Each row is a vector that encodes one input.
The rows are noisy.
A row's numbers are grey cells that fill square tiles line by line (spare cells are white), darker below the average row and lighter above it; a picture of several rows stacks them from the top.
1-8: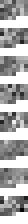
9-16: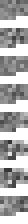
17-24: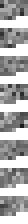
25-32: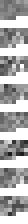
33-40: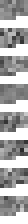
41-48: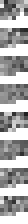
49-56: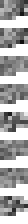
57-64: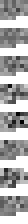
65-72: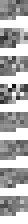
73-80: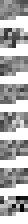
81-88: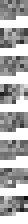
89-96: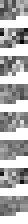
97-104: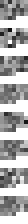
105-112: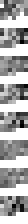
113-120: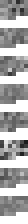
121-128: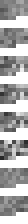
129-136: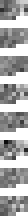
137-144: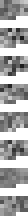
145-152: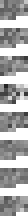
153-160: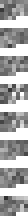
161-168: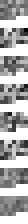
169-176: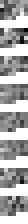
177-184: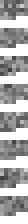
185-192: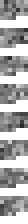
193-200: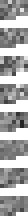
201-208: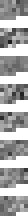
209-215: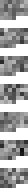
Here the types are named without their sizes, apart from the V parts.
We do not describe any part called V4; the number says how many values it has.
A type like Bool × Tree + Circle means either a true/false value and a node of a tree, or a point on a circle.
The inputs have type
List(Bool × V4).
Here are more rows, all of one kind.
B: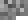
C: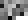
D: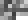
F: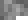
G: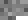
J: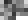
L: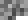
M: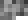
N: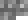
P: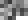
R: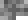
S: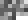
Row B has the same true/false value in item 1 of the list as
C, G, L and N.
